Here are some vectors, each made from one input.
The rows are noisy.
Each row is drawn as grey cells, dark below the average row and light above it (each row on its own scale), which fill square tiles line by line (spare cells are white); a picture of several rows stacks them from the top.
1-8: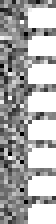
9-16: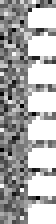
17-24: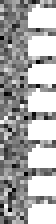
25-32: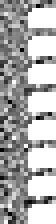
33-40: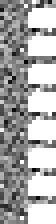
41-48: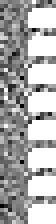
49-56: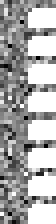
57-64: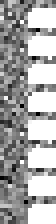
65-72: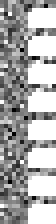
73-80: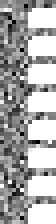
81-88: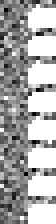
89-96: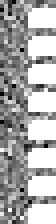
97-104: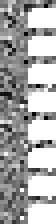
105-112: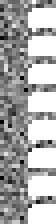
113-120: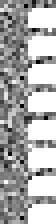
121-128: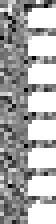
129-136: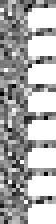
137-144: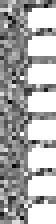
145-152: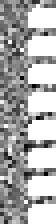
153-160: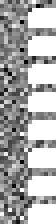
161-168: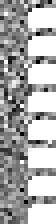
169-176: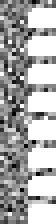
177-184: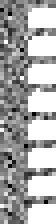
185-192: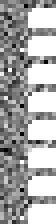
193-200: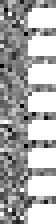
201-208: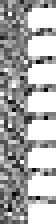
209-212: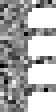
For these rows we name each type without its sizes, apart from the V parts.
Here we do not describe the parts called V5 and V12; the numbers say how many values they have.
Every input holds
a point on a line, together with either a point on a line and a value of V12, or a true/false value and a value of V5.
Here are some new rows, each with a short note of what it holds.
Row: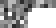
a point on a line, a true/false value and a value of V5
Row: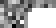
a point on a line, a true/false value and a value of V5
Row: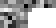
a point on each of two lines and a value of V12
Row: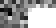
a point on each of two lines and a value of V12
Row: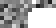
a point on a line, a true/false value and a value of V5
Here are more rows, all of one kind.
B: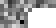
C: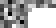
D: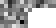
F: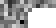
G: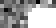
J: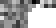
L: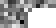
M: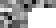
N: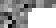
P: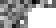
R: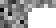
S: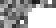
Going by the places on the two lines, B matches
D, F and L.
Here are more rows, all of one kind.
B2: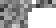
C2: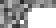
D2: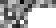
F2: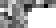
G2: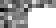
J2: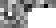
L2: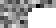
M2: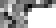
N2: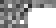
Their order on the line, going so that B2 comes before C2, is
L2, B2, G2, N2, C2, D2, J2, F2, M2.
